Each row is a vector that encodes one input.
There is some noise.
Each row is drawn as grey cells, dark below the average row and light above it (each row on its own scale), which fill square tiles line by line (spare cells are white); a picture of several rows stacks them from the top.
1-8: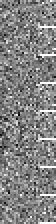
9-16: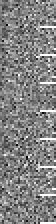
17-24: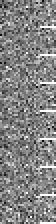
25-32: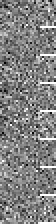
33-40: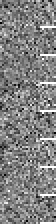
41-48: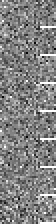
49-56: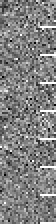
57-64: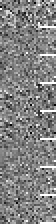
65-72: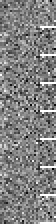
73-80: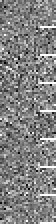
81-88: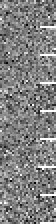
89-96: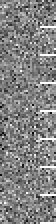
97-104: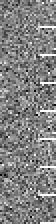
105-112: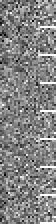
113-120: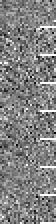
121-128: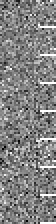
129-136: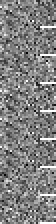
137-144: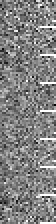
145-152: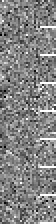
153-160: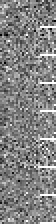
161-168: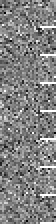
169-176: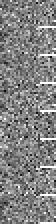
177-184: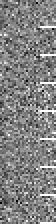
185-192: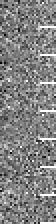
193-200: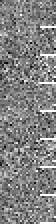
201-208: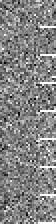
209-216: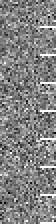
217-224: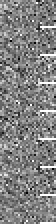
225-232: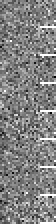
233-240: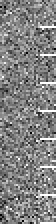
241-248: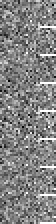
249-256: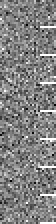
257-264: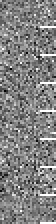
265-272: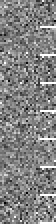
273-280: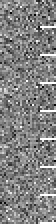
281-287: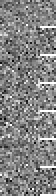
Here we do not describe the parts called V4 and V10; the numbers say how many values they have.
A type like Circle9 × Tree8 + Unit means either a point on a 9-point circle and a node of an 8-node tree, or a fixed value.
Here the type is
Bool × V4 × V10 + Tree13 + Unit.
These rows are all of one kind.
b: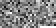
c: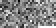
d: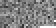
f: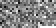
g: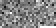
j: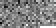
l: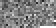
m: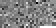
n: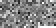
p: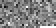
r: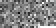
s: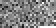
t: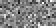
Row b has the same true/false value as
f, g and p.
